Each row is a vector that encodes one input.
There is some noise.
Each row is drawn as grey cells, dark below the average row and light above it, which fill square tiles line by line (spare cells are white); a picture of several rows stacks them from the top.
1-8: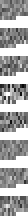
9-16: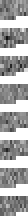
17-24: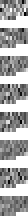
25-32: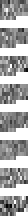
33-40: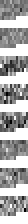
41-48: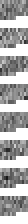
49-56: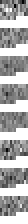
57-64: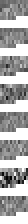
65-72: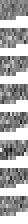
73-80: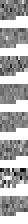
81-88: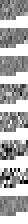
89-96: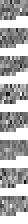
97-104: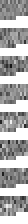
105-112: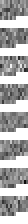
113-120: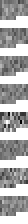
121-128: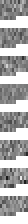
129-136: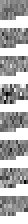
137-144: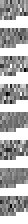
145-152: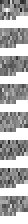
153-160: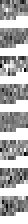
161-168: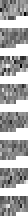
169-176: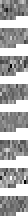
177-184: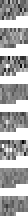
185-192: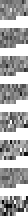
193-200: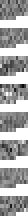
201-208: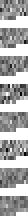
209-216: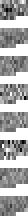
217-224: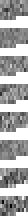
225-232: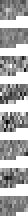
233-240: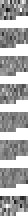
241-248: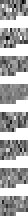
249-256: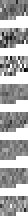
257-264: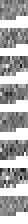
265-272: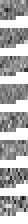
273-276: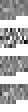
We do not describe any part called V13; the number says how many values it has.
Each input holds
a list of up to two items, each a true/false value and a value of V13.
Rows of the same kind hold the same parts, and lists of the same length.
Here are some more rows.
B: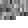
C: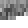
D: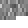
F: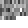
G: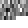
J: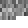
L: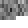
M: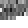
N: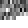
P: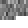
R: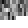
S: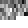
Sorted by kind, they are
B, C, F, L, M
D, G, J, N, S
P, R

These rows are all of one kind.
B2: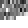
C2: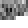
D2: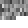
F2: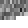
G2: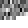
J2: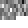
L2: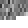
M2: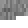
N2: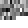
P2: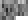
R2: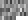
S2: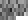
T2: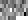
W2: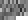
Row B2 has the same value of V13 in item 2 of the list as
F2, N2 and S2.
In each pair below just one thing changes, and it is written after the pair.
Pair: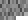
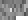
the value of V13 in item 2 of the list
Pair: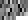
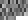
the value of V13 in item 2 of the list
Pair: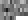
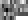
the value of V13 in item 1 of the list
